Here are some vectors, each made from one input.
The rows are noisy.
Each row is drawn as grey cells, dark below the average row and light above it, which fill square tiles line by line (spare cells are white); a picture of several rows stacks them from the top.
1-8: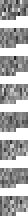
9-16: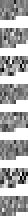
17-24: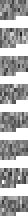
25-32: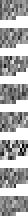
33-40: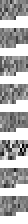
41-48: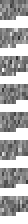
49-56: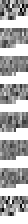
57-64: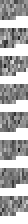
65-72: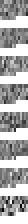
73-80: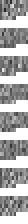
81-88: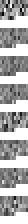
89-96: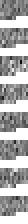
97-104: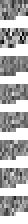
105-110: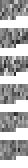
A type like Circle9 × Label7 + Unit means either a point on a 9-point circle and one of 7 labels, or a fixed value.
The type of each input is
List2(Circle6 + Line5).
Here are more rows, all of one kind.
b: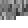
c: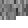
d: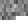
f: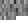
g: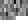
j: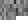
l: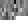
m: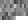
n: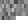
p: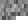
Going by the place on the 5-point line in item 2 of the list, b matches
g, j, l and m.
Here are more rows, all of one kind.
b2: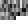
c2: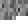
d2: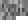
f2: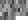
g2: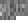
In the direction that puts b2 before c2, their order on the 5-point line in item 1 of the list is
d2, f2, b2, g2, c2.
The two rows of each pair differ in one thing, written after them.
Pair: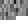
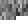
the place on the 5-point line in item 2 of the list
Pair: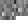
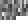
the place on the 5-point line in item 2 of the list
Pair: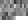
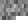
the place on the 5-point line in item 2 of the list
